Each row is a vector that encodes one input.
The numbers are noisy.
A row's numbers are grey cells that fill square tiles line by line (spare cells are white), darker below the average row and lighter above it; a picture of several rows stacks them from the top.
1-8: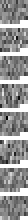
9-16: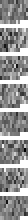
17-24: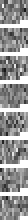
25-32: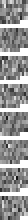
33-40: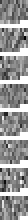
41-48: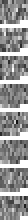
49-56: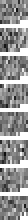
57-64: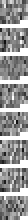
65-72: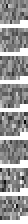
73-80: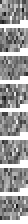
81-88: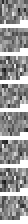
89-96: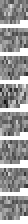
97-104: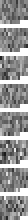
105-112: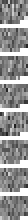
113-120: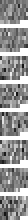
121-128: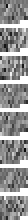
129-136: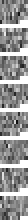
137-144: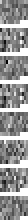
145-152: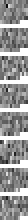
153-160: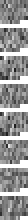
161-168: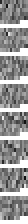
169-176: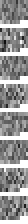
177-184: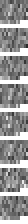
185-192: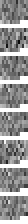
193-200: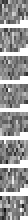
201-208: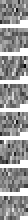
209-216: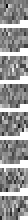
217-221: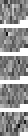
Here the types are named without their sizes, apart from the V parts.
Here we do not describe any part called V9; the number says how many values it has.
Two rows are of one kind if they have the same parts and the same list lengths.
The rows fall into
6 kinds.
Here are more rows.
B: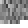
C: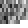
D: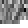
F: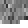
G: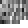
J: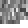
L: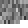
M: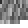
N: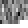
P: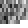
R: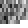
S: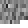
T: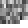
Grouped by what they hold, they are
B, F
C, G, P, R
D, J, N
L
M, S
T

